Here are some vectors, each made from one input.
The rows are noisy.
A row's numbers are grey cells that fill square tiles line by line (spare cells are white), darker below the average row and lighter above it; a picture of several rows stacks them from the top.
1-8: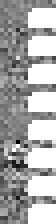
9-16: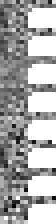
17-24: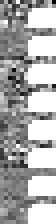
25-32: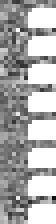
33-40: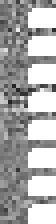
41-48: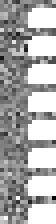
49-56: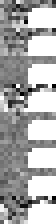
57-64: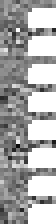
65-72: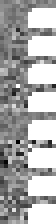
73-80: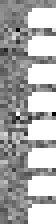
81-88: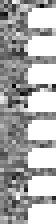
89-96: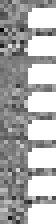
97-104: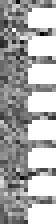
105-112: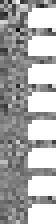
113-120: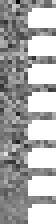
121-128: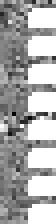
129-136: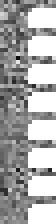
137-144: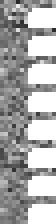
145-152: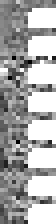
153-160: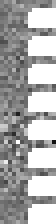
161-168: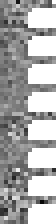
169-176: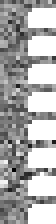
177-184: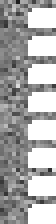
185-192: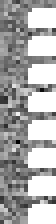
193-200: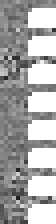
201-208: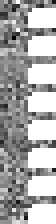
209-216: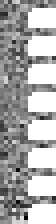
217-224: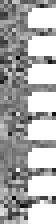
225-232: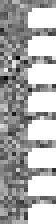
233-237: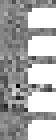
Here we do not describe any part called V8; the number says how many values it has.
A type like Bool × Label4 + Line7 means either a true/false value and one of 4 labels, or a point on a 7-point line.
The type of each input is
List3(Line5 × V8).
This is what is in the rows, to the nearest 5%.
All of them are lists of up to three items, each a point on a 5-point line and a value of V8: about 5% are empty, 25% hold one, 35% two and 35% three.
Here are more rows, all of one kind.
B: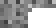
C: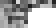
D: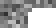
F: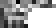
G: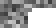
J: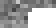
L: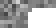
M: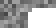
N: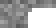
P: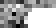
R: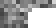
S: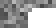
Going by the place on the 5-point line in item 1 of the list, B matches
F, J and N.
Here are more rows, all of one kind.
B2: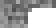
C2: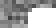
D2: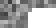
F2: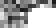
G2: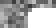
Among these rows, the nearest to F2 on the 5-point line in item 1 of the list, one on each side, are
D2 and G2.
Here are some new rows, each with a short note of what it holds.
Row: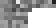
a list of one item
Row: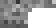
a list of two items
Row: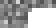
a list of two items
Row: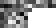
the empty list
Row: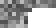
a list of one item
